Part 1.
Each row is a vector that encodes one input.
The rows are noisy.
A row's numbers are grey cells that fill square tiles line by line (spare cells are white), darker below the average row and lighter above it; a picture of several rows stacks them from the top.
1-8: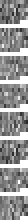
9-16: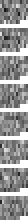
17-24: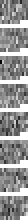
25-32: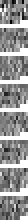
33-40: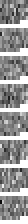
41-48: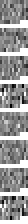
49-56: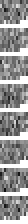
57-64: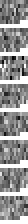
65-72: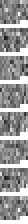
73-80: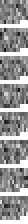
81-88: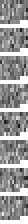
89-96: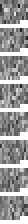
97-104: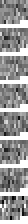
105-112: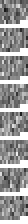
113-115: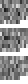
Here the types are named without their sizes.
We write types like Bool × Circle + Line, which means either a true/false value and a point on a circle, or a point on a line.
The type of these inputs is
List(Line).
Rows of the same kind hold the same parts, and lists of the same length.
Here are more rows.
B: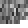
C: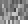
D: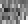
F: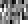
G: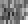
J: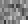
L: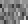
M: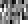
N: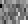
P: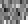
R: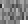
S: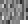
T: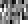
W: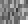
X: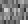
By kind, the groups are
B, D, G, P, W
C, J, L, N, R, S, X
F, M, T

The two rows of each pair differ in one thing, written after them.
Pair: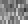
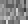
the place on the line in item 1 of the list
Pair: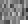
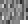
the place on the line in item 2 of the list
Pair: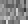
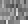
the place on the line in item 2 of the list
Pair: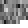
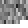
the place on the line in item 1 of the list
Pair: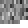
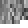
the place on the line in item 2 of the list
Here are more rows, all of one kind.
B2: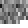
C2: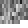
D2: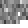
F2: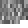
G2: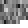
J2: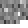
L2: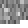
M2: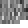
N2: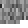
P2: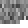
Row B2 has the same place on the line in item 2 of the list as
D2, F2 and G2.
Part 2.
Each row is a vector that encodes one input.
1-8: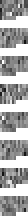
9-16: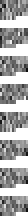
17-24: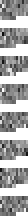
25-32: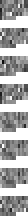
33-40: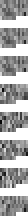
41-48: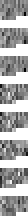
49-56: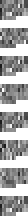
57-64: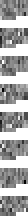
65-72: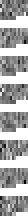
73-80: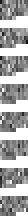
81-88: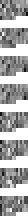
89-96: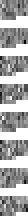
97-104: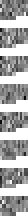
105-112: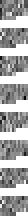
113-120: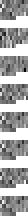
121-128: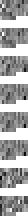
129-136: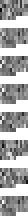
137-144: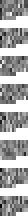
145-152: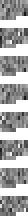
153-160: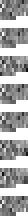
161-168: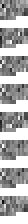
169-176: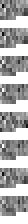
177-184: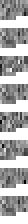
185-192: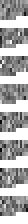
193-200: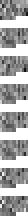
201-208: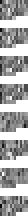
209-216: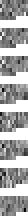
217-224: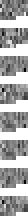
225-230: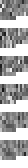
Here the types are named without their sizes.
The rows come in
2 kinds.
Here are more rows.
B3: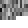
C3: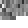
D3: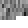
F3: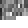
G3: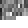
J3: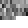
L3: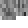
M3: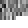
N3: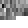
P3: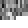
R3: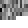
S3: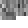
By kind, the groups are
B3, F3, G3, M3, P3, R3
C3, D3, J3, L3, N3, S3

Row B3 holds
a label.
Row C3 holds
a point on a line.
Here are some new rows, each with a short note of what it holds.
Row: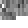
a point on a line
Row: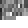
a label
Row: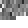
a point on a line
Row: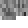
a point on a line
